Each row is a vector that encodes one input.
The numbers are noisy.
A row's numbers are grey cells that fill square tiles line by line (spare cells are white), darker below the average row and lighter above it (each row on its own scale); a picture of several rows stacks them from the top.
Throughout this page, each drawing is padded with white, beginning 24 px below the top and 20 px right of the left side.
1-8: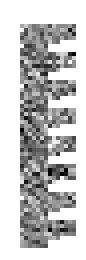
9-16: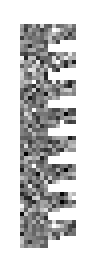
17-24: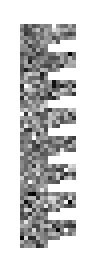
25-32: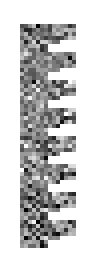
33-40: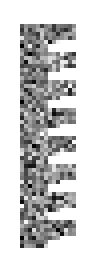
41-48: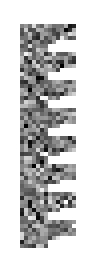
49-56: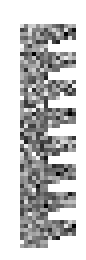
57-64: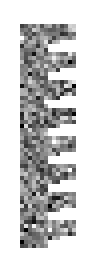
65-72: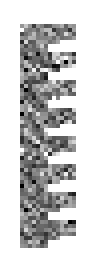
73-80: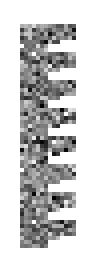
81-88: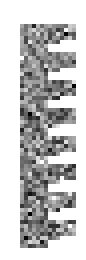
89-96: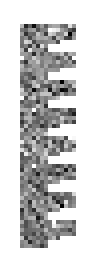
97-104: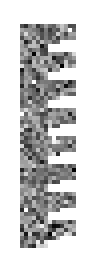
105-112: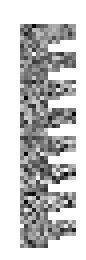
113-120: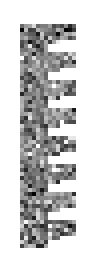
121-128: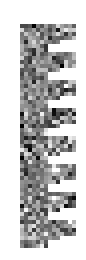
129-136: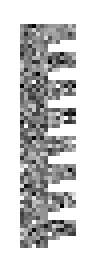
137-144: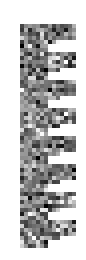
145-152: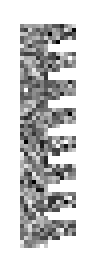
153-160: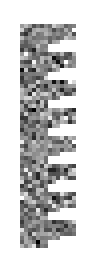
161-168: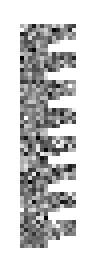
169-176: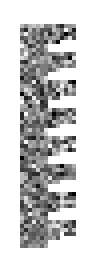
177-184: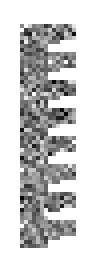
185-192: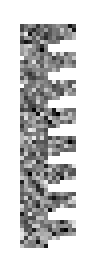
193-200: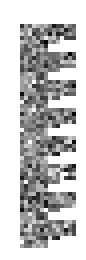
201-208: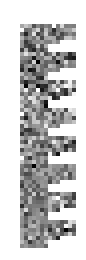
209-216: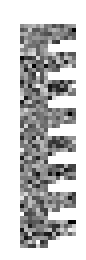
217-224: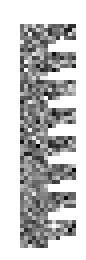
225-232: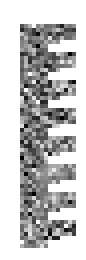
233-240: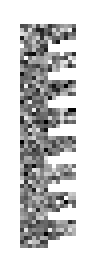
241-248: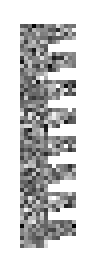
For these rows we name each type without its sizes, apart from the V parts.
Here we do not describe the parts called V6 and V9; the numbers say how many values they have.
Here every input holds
a label and a value of V6, together with either a node of a tree, or a value of V9.
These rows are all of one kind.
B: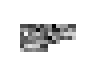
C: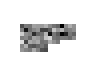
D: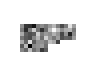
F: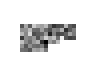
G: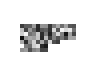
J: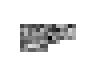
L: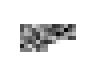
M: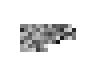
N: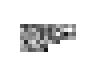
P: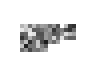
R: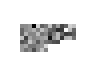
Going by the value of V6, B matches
C and D.
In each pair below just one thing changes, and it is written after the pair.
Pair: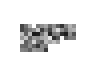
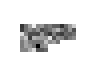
the node of the tree
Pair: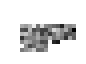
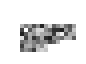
the value of V6
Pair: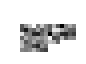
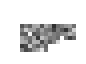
the value of V6
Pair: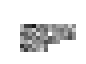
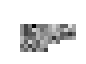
the value of V6
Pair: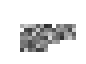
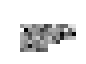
the node of the tree
